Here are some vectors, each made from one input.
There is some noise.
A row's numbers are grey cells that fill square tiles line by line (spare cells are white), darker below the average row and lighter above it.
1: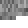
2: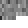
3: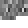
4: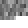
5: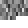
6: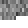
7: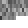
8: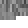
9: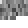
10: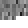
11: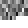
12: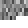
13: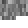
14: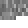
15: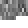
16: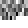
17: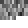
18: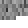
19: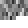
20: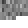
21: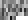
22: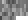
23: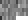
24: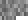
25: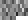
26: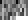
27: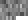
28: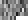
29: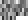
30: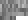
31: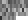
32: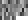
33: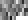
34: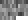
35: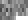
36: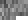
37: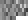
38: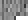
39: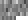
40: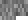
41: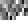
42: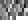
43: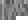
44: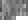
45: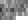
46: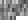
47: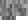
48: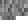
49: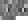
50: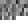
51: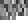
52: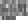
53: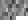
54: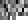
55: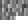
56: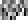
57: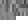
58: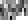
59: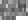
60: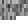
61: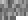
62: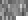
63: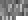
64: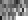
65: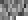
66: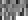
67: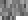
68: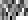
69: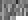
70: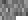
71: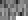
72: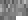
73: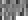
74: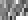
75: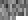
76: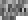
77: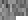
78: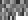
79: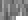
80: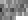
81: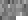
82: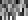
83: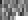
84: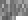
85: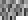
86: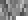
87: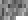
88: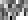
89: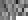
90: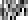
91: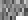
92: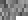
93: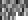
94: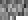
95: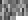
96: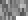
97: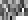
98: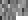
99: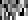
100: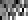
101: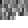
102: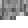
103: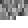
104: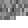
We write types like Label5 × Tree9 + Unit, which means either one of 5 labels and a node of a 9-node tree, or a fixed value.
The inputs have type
Bool × Bool × Bool × Bool × Label10.
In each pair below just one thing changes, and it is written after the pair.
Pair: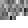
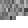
one of the four true/false values
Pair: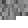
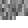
the label
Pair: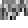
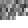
the label
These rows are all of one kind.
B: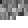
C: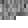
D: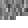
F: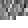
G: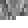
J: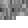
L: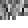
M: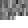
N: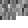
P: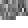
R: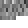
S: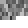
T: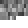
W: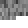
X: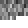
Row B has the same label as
C, F, T and X.
